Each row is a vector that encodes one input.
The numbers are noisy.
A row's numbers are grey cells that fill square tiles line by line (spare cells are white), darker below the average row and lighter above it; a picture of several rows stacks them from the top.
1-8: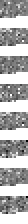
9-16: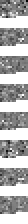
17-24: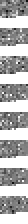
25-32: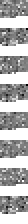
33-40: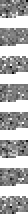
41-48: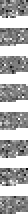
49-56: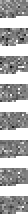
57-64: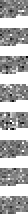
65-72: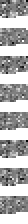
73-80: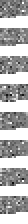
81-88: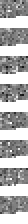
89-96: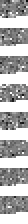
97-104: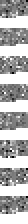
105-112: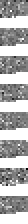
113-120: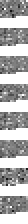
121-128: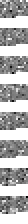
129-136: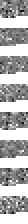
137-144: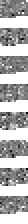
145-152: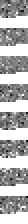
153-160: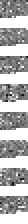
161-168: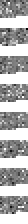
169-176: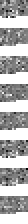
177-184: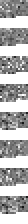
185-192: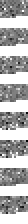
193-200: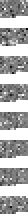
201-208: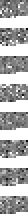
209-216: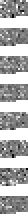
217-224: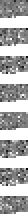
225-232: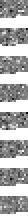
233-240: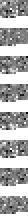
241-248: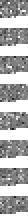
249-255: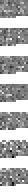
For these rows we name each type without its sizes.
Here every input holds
a label, together with either a fixed value, or a node of a tree.
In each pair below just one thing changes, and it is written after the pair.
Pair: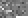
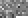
the node of the tree
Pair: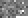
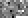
the node of the tree
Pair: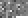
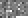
the label
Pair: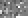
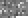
the label
